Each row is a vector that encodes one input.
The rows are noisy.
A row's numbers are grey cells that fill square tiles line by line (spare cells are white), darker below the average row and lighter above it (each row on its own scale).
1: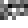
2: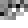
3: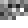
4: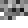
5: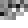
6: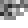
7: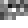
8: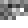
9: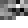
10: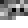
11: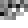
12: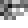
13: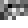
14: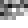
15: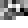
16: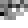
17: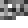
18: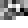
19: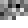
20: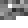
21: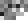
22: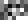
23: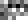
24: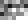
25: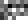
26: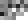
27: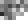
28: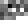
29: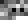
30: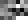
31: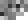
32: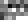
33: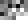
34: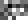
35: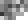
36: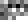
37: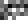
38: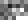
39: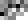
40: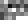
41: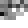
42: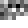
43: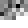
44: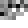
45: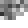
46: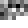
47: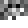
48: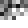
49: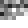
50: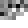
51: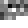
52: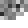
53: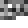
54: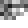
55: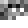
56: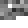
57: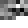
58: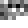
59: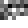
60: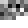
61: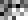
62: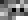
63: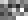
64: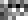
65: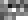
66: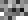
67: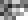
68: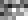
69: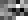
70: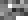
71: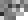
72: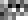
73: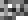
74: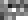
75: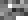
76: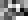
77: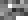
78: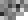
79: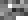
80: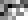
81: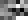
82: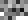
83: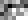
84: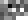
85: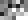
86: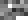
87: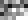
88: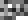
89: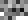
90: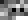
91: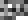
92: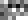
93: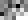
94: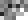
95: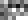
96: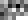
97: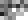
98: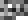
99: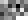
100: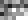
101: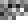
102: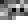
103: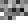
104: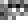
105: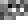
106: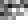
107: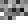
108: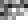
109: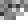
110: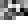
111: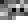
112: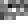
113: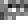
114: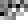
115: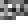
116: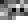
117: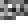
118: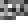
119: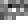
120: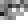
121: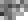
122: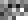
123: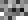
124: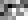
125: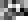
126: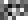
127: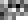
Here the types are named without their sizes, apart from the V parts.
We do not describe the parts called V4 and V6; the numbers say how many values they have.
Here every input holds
either a label, a true/false value and a value of V4, or a value of V6.
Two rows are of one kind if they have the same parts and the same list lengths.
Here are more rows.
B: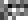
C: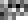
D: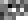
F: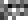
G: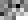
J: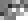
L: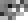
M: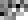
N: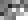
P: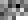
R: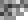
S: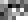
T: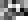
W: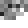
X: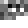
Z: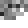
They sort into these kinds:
B, C, D, F, G, J, L, M, N, P, R, S, W, X, Z
T

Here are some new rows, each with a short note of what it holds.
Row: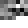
a value of V6
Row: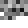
a value of V6
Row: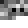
a value of V6
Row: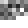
a label, a true/false value and a value of V4
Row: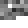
a value of V6
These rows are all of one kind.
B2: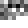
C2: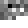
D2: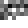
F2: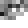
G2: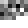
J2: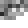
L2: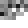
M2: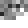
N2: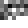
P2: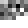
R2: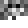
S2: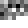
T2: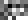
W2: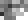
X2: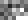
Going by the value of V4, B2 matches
F2, J2, W2 and X2.
